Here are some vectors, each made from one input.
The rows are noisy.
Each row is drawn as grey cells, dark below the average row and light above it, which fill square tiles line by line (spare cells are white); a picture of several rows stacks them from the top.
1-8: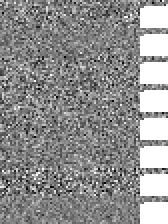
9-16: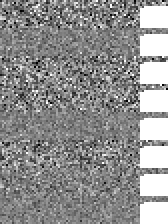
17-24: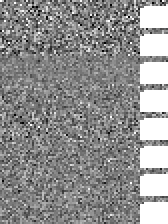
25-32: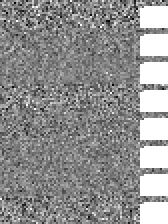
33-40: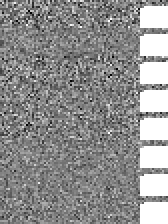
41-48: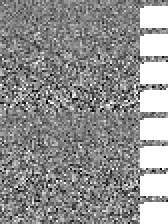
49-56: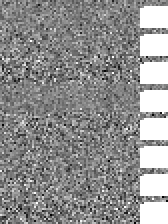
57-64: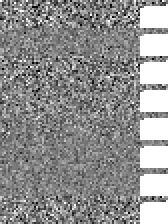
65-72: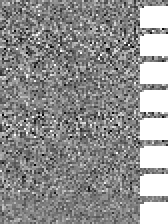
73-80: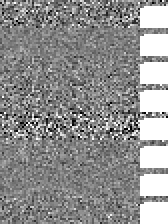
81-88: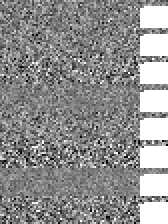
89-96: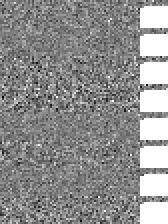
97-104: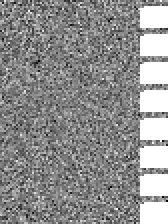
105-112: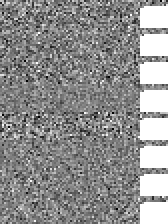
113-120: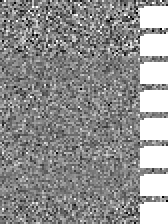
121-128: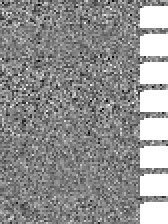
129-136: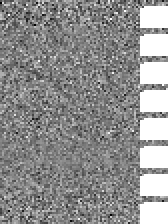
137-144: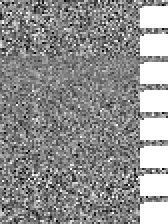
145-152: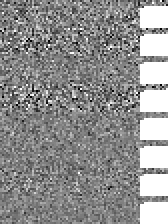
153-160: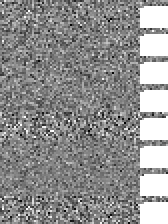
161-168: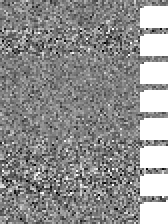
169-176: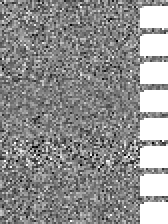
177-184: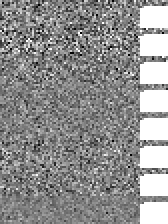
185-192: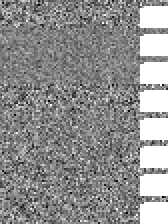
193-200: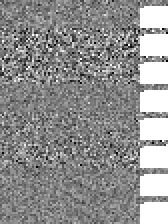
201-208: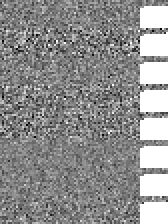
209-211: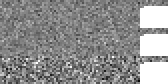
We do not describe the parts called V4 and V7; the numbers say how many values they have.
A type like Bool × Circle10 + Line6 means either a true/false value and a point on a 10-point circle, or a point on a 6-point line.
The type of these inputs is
Bool × (Label11 × V4 × V7 + Unit).
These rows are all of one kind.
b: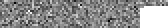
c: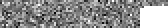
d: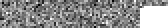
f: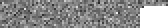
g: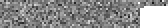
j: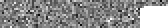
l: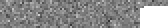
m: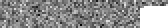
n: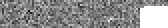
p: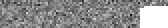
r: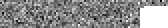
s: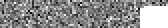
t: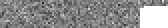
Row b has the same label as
l, m and s.
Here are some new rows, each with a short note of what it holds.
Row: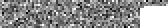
a true/false value
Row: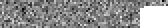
a true/false value
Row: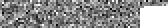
a true/false value
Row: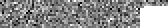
one of 11 labels, a true/false value, a value of V4 and a value of V7
